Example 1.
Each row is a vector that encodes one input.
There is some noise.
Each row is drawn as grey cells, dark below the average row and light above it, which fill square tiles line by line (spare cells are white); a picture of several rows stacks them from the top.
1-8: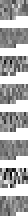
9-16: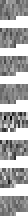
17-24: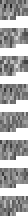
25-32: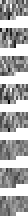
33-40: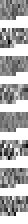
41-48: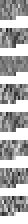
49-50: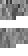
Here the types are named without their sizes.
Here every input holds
a point on a line.
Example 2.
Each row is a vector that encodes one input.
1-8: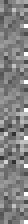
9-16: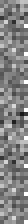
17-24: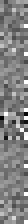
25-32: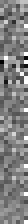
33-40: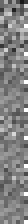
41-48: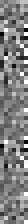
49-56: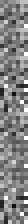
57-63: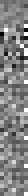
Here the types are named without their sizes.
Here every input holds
a point on a line.
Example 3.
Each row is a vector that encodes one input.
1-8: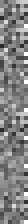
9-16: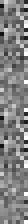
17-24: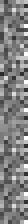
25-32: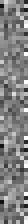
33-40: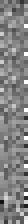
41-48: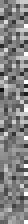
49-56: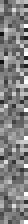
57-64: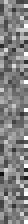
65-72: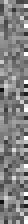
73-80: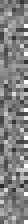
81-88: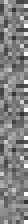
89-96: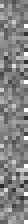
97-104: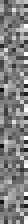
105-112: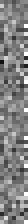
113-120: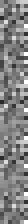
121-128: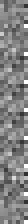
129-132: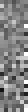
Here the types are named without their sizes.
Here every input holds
a point on a line.
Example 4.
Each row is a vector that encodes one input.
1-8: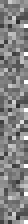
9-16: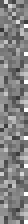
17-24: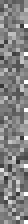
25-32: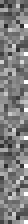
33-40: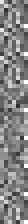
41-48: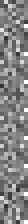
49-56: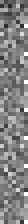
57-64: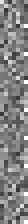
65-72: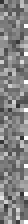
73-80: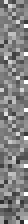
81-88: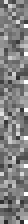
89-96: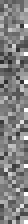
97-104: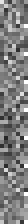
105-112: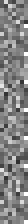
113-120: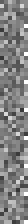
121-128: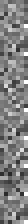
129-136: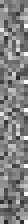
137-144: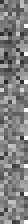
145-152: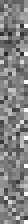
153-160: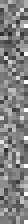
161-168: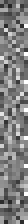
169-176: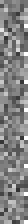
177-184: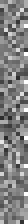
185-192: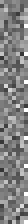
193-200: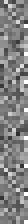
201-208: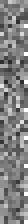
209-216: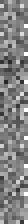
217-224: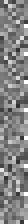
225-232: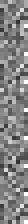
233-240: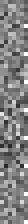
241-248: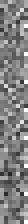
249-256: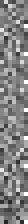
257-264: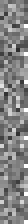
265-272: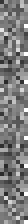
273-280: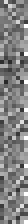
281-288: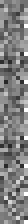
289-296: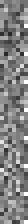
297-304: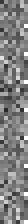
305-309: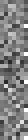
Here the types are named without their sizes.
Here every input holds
a node of a tree.
